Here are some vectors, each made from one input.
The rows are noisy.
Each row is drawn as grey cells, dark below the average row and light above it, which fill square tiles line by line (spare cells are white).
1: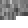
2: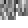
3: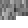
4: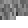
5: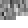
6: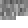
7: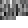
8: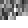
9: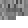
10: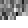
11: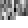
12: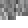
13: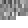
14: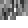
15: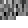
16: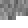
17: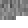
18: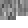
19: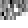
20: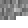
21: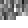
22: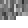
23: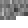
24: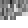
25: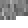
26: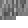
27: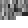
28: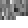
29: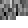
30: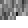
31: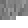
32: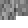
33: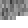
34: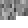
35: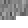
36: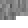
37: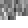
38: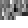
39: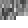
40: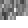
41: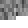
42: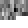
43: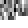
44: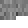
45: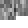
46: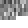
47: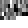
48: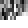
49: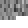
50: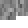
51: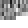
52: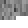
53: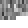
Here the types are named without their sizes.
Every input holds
a point on a line and a true/false value.
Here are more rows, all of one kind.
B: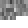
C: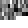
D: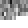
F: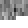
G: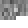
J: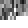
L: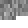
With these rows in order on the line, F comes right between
B and J.
